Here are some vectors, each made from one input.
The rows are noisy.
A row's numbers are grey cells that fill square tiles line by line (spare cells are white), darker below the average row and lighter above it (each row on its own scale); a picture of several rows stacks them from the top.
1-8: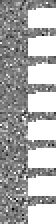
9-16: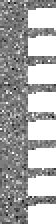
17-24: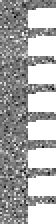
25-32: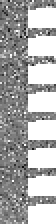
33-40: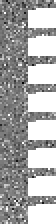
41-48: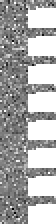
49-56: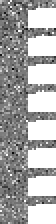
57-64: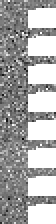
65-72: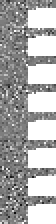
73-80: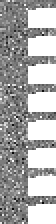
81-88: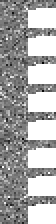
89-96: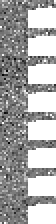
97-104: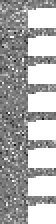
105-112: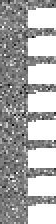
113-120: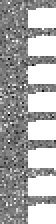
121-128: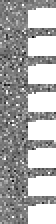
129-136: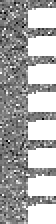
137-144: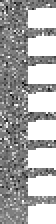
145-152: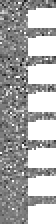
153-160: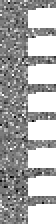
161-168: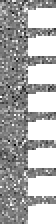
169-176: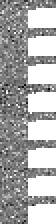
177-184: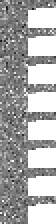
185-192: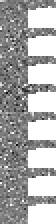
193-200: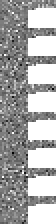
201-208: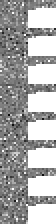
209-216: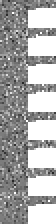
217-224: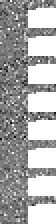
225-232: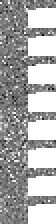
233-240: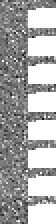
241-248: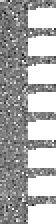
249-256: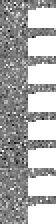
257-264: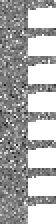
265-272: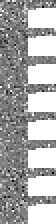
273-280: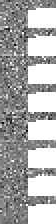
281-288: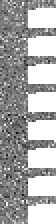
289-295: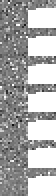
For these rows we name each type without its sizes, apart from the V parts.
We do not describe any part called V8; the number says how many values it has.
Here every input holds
a point on a circle and two values of V8, together with either a point on a circle, or a fixed value.
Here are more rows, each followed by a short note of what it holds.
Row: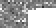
a point on each of two circles and two values of V8
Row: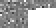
a point on a circle and two values of V8
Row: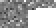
a point on each of two circles and two values of V8
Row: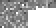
a point on each of two circles and two values of V8
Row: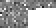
a point on a circle and two values of V8
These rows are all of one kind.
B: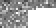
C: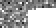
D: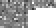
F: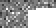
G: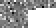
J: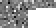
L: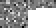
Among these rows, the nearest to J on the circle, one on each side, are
F and L.
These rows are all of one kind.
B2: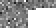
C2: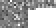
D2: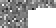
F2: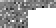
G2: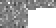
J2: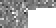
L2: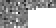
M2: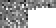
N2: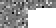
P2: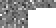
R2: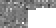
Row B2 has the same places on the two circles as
D2 and G2.
